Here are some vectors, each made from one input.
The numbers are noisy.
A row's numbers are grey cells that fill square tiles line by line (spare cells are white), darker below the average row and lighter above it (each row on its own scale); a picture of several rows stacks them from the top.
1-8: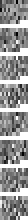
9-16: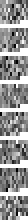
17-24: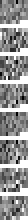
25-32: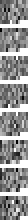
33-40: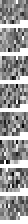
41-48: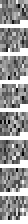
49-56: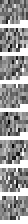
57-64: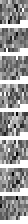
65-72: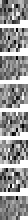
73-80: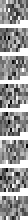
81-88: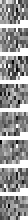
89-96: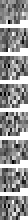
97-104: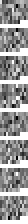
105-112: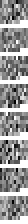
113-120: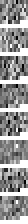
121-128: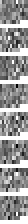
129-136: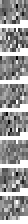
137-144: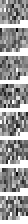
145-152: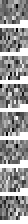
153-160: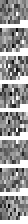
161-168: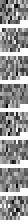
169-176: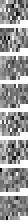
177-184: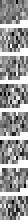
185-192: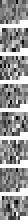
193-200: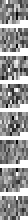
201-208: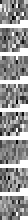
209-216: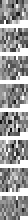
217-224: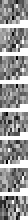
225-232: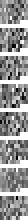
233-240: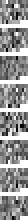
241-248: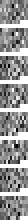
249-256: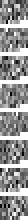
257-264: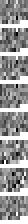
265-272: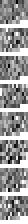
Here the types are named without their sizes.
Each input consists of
a label, together with either a label, or a point on a line.
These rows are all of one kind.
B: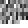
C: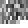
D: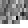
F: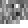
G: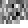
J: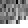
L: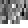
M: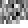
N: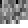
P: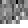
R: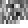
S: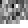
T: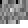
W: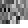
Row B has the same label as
G, L, M and T.
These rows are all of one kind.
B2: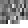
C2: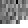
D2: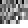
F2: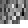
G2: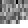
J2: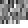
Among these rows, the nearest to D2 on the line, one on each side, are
G2 and J2.
